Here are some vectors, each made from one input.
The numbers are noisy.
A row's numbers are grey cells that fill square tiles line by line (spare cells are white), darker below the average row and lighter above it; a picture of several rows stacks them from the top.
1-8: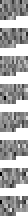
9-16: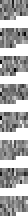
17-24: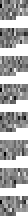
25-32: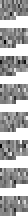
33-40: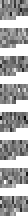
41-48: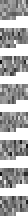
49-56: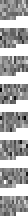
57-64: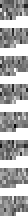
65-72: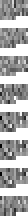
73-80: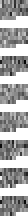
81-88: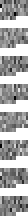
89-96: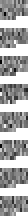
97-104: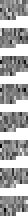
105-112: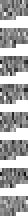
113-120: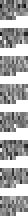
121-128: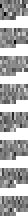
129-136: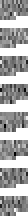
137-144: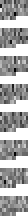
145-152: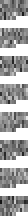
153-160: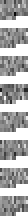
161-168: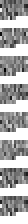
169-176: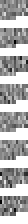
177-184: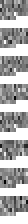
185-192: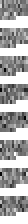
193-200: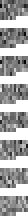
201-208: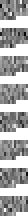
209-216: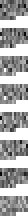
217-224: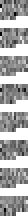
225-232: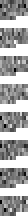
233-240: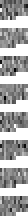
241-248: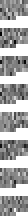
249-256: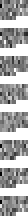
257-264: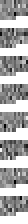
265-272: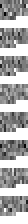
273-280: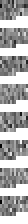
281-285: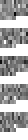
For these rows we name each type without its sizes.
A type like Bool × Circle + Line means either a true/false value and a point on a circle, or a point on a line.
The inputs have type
Bool × Bool × Bool × Bool × ((Circle + Unit) × Tree + Unit).
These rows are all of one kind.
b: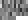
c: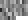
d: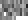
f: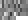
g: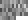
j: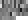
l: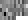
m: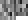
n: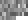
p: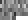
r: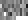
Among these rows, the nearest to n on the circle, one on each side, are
g and l.
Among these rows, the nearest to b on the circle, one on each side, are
p and r.
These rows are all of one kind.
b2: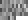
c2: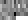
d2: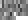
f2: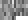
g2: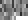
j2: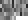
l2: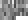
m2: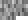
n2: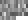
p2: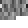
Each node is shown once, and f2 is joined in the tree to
c2 and j2.
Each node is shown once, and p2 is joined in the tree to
b2.
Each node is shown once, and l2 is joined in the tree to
g2.
